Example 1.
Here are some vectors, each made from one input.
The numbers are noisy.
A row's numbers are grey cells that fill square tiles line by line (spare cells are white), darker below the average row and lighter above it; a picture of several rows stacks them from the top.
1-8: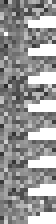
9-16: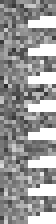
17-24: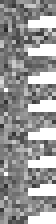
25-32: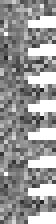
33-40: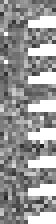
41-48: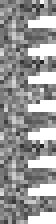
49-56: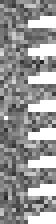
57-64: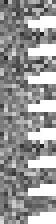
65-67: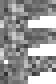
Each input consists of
one of 7 labels.
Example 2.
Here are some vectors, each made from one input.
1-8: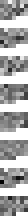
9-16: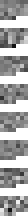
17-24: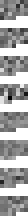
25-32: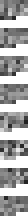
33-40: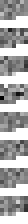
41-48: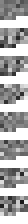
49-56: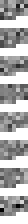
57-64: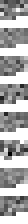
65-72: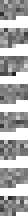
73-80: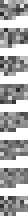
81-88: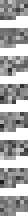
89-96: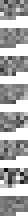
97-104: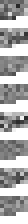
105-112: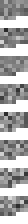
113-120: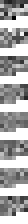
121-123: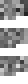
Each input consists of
a point on an 8-point line.
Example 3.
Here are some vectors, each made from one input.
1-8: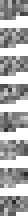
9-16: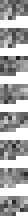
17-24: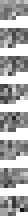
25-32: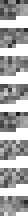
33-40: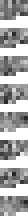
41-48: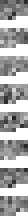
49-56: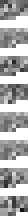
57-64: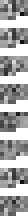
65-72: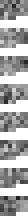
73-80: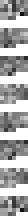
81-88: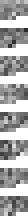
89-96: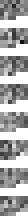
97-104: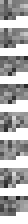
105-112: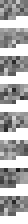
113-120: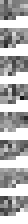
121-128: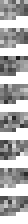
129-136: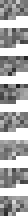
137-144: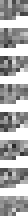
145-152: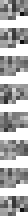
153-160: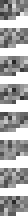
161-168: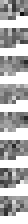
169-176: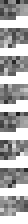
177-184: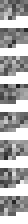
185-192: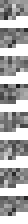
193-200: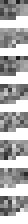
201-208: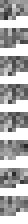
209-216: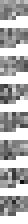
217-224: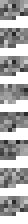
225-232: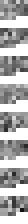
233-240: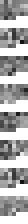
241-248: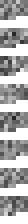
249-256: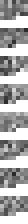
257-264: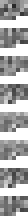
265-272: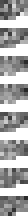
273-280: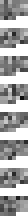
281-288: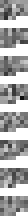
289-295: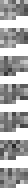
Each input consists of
four true/false values.
